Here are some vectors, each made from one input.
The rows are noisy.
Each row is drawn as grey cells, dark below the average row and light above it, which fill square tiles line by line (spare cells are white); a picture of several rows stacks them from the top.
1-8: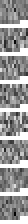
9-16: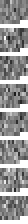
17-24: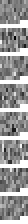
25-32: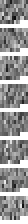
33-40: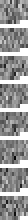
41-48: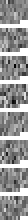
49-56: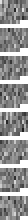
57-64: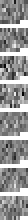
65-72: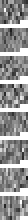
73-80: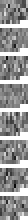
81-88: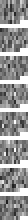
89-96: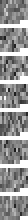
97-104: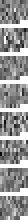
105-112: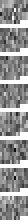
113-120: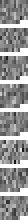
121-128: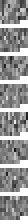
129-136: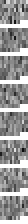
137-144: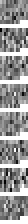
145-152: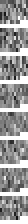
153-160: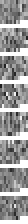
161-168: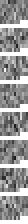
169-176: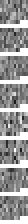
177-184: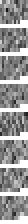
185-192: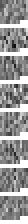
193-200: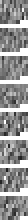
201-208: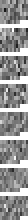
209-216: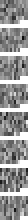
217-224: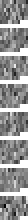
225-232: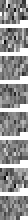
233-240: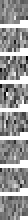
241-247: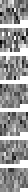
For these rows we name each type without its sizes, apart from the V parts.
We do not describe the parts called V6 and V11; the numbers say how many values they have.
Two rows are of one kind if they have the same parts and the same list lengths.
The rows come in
2 kinds.
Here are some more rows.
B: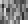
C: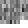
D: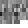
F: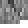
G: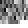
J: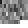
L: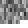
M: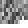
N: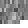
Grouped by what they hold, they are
B, F, J, L, N
C, D, G, M

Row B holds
a point on a line and a value of V11.
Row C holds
a true/false value, a value of V6 and a value of V11.
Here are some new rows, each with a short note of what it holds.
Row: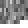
a point on a line and a value of V11
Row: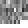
a true/false value, a value of V6 and a value of V11
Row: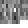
a true/false value, a value of V6 and a value of V11
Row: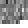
a point on a line and a value of V11
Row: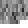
a true/false value, a value of V6 and a value of V11
